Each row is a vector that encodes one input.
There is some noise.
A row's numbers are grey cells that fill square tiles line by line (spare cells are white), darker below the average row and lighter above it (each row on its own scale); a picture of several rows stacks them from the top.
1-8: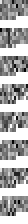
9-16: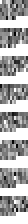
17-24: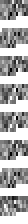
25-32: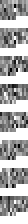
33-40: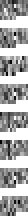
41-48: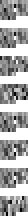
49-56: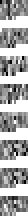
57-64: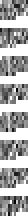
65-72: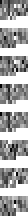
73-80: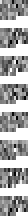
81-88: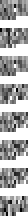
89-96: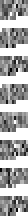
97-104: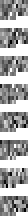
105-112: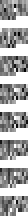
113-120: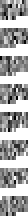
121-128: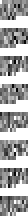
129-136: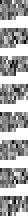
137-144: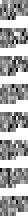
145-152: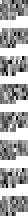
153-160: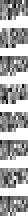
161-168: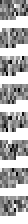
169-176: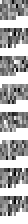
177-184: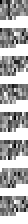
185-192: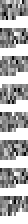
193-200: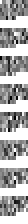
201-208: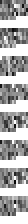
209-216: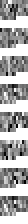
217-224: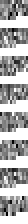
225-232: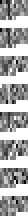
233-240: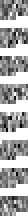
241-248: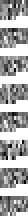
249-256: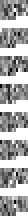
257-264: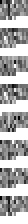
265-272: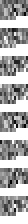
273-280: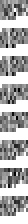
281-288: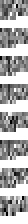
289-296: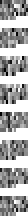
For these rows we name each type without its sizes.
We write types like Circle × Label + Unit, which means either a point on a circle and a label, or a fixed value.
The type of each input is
Bool × Bool × Bool × Bool + Unit.
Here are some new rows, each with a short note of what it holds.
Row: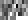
four true/false values
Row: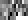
four true/false values
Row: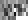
four true/false values
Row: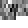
a fixed value
